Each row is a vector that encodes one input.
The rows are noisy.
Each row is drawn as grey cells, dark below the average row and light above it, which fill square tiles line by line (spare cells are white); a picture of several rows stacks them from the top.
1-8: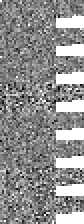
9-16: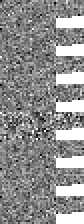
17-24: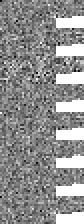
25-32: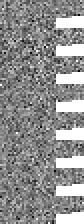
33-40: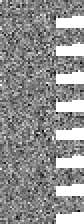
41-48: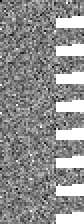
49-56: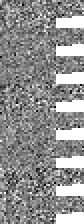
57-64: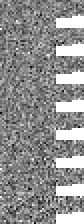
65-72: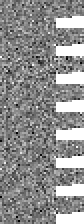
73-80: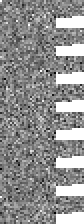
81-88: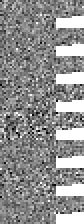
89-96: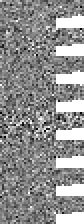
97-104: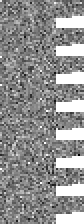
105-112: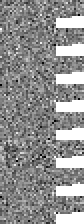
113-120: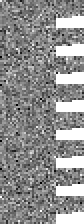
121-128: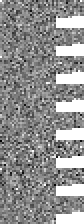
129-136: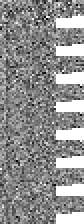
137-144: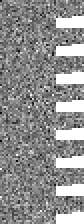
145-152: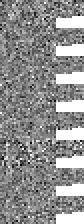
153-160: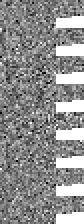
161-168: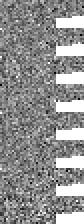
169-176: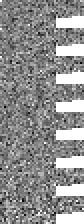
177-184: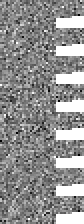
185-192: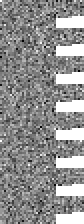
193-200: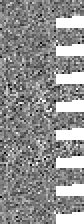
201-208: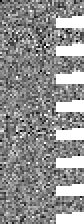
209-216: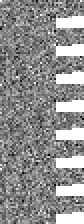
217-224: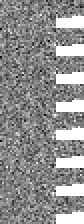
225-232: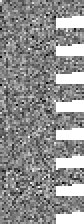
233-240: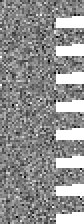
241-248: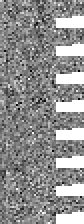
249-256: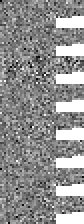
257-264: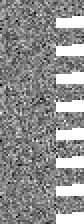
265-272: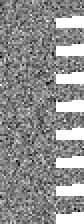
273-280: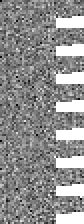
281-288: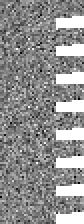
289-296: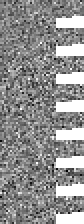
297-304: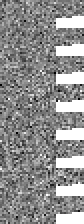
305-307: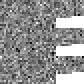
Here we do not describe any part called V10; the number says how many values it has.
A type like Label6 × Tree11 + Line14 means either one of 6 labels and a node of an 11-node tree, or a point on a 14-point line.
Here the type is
(Bool × Bool × Bool + Line8 × V10) × (Line7 + Line12).
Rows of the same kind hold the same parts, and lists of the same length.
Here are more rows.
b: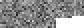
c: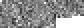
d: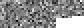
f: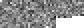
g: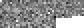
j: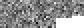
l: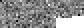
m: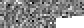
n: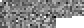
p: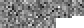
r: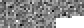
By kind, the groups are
b, j, p, r
c, f, g, n
d, m
l

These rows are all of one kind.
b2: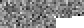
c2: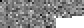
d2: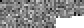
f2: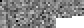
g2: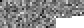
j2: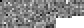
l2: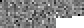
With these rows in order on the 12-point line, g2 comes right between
b2 and j2.
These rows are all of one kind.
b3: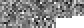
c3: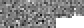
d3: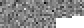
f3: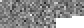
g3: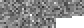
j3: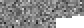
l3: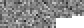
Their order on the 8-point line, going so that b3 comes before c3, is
b3, g3, f3, j3, c3, l3, d3.
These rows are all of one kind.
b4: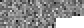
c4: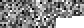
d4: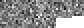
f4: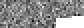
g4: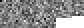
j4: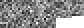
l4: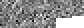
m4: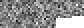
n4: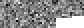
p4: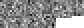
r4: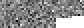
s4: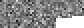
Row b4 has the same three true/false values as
f4 and p4.
